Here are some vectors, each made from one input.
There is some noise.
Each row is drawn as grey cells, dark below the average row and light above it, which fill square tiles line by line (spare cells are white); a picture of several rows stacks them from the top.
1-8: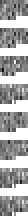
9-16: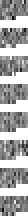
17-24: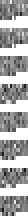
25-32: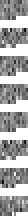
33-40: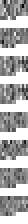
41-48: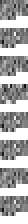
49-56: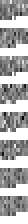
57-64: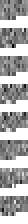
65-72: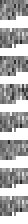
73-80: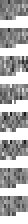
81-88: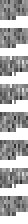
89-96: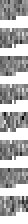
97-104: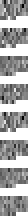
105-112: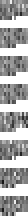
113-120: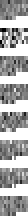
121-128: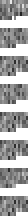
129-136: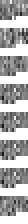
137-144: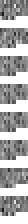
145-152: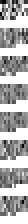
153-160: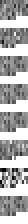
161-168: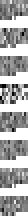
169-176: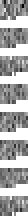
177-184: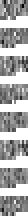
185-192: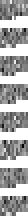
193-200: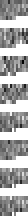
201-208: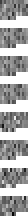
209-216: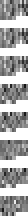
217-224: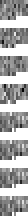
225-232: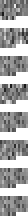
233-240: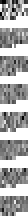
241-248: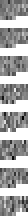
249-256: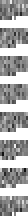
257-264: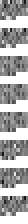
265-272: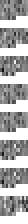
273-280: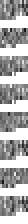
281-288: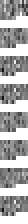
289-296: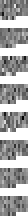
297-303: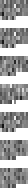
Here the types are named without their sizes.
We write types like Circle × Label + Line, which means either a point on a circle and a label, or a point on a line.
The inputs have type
Tree + Unit.
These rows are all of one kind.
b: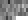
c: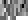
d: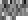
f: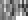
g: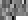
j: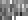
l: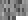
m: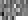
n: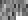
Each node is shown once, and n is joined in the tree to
f and l.
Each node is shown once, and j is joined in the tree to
b.
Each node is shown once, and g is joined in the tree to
d and l.
